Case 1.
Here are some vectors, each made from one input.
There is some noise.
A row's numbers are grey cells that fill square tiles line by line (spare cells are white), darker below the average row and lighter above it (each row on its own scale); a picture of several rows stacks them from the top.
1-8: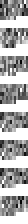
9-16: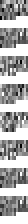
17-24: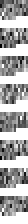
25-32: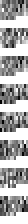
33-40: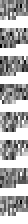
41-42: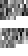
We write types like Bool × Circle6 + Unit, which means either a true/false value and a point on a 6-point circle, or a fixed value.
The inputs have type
Line7.
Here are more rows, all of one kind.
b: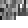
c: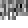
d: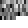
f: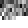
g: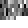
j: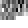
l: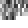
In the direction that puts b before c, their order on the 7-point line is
d, b, g, f, c, j, l.
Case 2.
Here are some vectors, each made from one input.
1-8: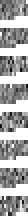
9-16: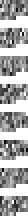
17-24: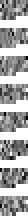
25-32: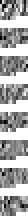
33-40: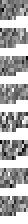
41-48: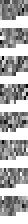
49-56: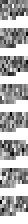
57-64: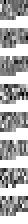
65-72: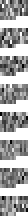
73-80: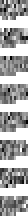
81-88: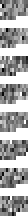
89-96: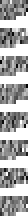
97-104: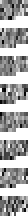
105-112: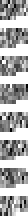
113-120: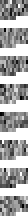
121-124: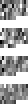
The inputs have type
Line14 × Line20.
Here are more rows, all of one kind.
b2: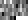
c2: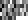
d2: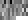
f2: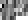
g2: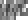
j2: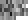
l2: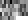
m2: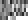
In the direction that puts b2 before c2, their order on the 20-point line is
j2, f2, l2, m2, d2, b2, g2, c2.
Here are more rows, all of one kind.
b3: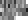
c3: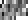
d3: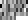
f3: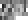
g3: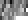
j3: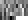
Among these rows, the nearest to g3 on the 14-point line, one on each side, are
b3 and f3.
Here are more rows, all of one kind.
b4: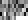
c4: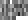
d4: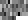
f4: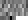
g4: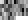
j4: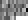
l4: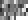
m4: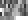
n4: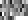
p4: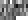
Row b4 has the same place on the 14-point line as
g4, m4 and n4.
